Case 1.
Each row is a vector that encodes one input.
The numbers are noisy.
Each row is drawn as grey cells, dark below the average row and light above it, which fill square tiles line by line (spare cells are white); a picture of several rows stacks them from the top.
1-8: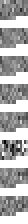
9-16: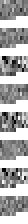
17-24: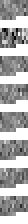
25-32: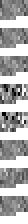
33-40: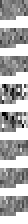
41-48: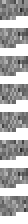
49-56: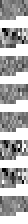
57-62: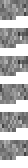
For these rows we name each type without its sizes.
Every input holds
either a label, or three true/false values.
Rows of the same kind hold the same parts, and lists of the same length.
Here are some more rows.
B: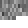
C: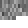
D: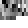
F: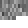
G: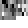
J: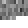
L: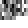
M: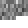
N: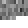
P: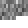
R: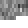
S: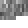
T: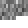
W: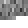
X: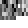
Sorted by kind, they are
B, C, F, J, M, N, P, R, S, T, W
D, G, L, X

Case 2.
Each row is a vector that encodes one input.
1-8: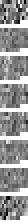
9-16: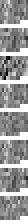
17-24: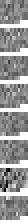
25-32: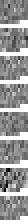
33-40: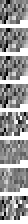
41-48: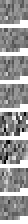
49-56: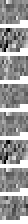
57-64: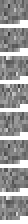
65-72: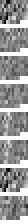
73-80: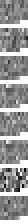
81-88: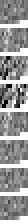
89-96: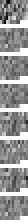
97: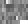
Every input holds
a true/false value, together with either a fixed value, or a node of a 7-node tree.
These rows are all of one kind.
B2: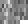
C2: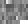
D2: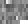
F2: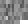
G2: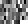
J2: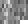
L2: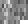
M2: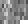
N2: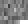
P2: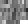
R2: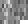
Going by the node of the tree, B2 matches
J2, L2, M2 and R2.
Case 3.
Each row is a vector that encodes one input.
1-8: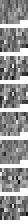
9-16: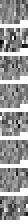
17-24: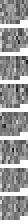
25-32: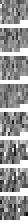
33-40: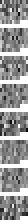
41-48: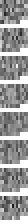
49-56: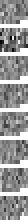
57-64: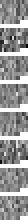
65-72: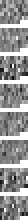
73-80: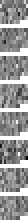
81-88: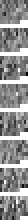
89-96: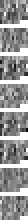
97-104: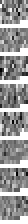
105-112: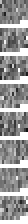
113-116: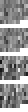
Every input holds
either a point on a 6-point circle, or a point on a 9-point circle.
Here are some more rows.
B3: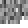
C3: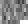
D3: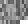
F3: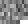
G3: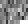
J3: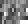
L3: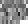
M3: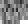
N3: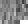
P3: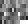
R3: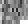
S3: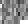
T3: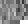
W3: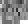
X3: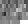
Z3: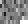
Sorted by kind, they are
B3, C3, D3, F3, G3, L3, M3, N3, R3, S3, T3, W3, X3, Z3
J3, P3

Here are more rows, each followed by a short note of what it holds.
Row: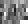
a point on a 6-point circle
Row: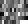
a point on a 6-point circle
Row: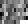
a point on a 6-point circle
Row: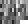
a point on a 6-point circle
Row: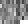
a point on a 9-point circle
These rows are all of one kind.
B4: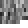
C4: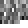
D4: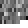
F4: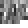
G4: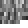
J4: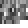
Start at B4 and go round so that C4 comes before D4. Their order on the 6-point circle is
B4, F4, J4, C4, D4, G4.
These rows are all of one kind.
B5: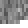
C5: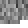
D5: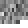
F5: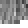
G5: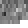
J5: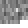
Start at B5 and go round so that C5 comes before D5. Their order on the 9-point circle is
B5, G5, J5, C5, D5, F5.
